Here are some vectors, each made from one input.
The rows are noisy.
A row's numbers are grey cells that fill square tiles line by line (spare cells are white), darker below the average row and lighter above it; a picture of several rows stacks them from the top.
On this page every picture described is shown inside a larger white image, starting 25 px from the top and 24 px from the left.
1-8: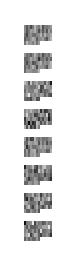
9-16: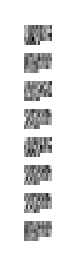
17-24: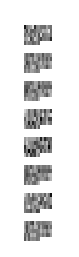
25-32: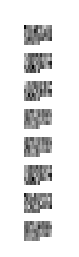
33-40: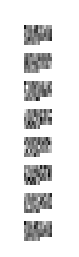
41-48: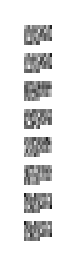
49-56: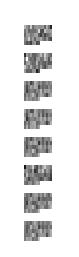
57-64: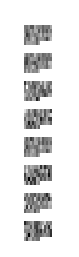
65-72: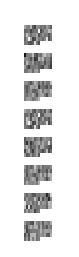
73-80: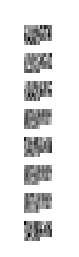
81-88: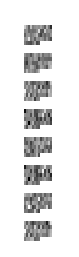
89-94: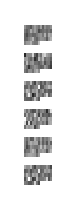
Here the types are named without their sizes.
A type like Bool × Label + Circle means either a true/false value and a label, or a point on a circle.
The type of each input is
Bool × Line + Tree.
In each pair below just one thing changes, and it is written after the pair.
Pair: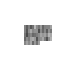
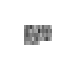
the place on the line
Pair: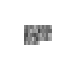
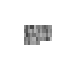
the place on the line
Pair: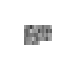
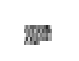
the true/false value
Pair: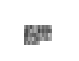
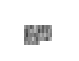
the place on the line
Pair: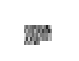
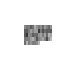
the true/false value
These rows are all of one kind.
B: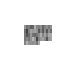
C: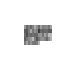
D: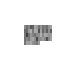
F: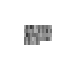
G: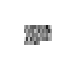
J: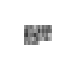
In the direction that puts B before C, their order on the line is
F, D, B, G, J, C.
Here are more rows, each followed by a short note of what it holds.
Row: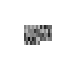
a node of a tree
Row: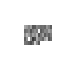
a node of a tree
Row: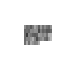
a point on a line and a true/false value
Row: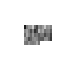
a node of a tree
